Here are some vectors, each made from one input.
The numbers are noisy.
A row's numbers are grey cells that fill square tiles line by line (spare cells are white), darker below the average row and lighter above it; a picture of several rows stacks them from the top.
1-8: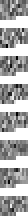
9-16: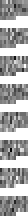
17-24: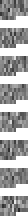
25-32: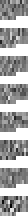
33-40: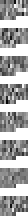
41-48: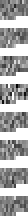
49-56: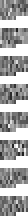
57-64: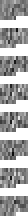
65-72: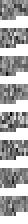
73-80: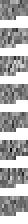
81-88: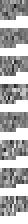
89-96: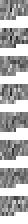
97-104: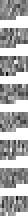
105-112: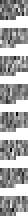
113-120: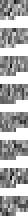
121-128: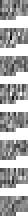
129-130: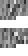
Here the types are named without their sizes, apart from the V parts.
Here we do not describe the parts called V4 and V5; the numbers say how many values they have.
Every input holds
a value of V5, together with either a point on a line, or a true/false value and a value of V4.
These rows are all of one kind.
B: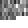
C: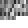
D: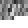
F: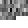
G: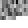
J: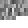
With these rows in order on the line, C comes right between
F and J.
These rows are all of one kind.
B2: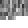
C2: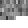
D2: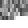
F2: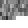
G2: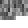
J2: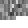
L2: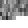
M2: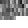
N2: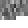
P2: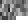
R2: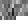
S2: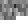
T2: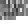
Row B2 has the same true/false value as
D2, G2, S2 and T2.
